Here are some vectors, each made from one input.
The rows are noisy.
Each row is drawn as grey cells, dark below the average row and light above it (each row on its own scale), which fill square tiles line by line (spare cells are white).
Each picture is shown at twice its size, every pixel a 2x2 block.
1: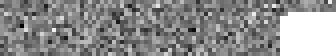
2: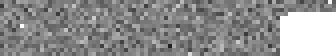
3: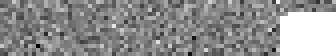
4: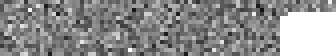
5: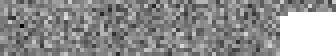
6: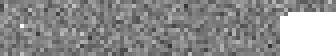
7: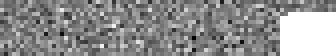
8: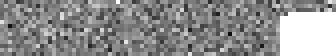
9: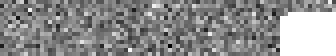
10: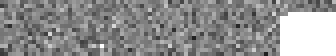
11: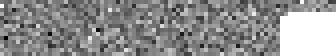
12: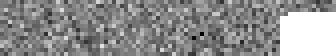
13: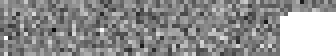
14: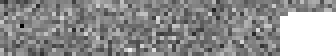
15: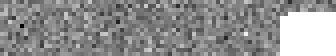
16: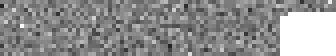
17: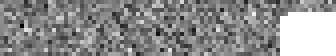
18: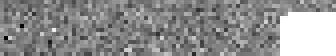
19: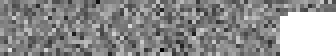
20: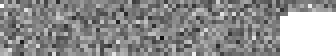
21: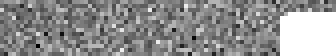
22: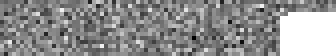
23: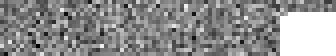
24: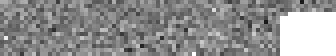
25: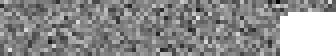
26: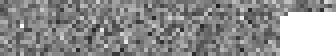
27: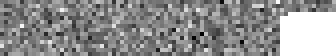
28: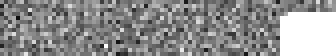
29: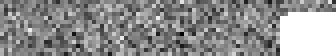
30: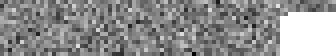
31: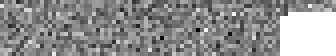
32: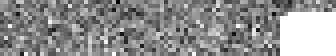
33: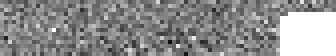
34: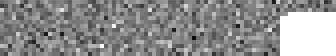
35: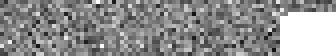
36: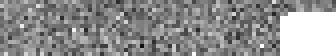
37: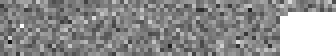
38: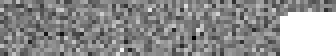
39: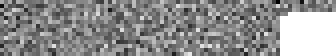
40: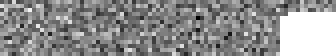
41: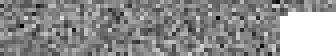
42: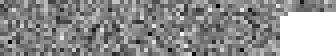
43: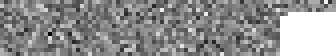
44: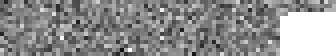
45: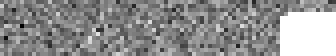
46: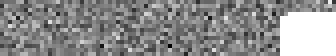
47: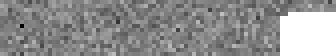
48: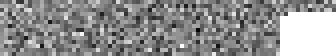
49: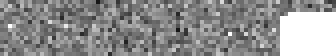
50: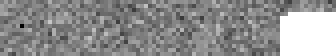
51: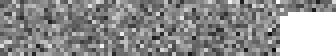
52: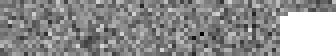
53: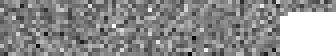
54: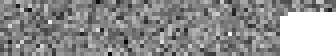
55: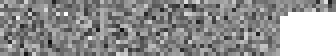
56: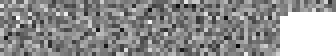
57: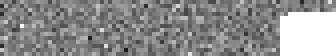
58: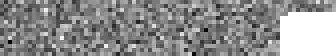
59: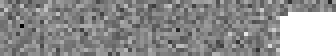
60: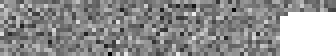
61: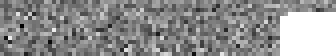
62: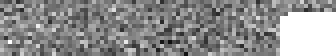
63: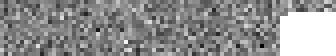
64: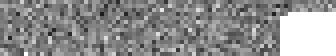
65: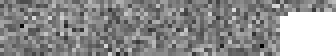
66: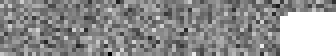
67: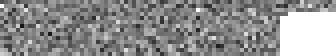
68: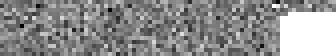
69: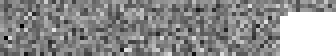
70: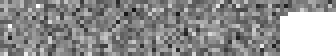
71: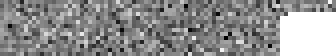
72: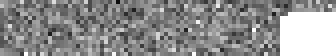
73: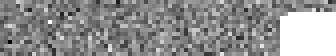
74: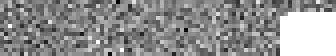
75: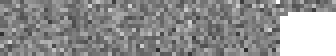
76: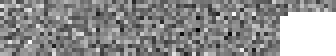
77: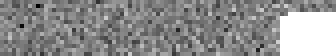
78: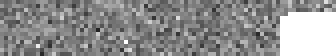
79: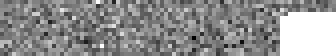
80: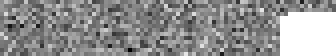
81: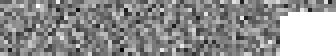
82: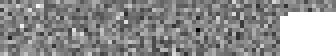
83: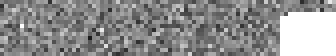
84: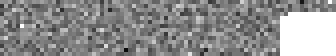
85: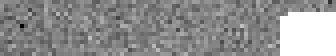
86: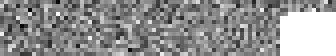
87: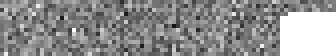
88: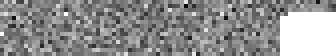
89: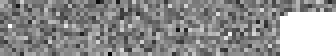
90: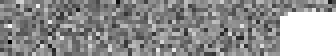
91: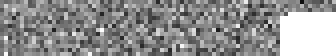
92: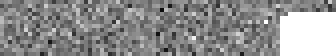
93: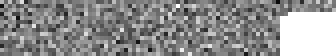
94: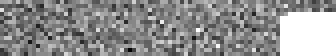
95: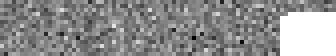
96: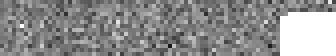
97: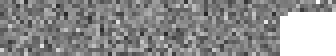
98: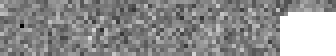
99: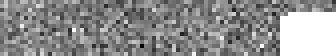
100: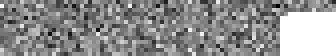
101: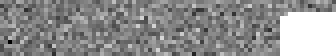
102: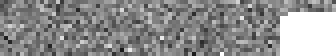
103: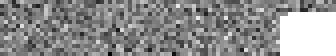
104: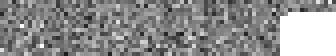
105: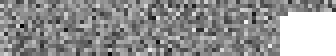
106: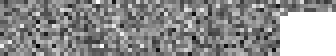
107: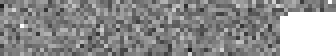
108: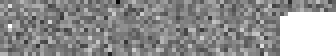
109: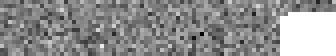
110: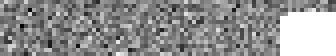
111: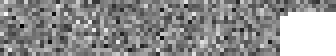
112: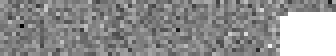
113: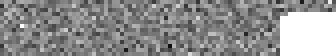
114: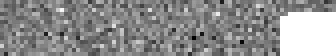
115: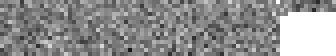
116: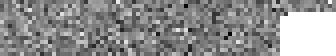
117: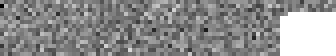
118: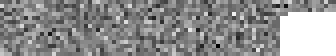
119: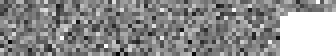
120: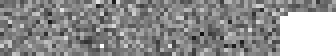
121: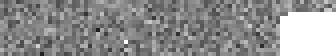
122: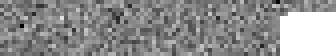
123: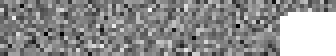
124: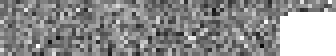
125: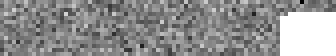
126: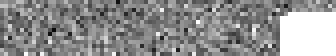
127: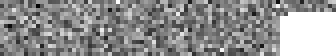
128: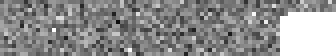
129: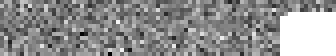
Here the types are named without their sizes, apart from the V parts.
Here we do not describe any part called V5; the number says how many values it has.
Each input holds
either a point on a line, or four true/false values and a value of V5.
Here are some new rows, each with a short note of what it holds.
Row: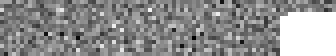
a point on a line
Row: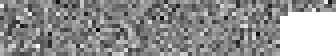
four true/false values and a value of V5
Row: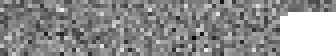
a point on a line
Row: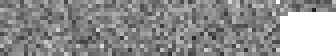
a point on a line
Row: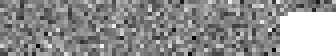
a point on a line
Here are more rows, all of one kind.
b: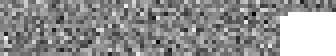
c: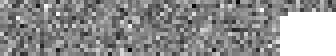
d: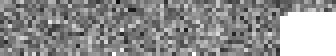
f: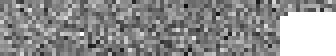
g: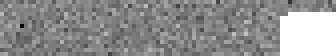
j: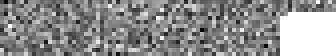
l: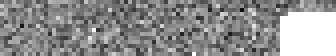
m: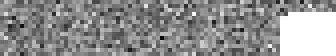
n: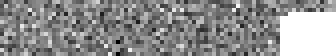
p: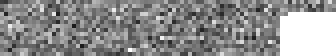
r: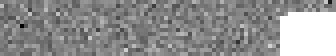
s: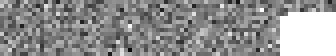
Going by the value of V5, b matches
g, j and p.
